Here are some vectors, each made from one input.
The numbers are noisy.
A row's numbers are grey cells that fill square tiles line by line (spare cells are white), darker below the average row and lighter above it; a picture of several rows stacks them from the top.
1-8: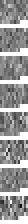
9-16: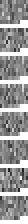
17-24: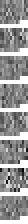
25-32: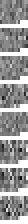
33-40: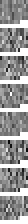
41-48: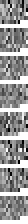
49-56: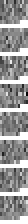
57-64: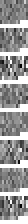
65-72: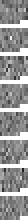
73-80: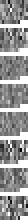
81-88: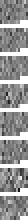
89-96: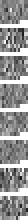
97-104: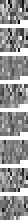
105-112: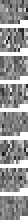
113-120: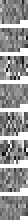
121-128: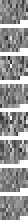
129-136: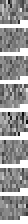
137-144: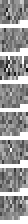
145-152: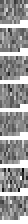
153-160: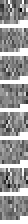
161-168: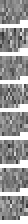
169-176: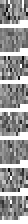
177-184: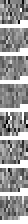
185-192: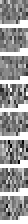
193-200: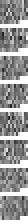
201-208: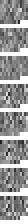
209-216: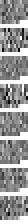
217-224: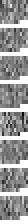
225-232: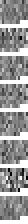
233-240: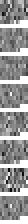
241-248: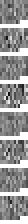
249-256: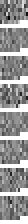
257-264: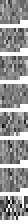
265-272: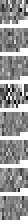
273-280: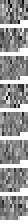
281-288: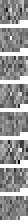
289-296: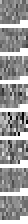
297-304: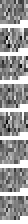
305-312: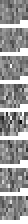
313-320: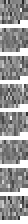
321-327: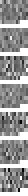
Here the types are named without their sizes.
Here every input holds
either a point on a line, or a node of a tree.
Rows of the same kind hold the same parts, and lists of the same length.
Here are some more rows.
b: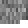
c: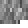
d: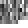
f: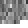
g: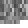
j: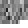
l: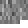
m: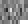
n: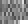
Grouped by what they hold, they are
b, c, j, l, m, n
d, f, g

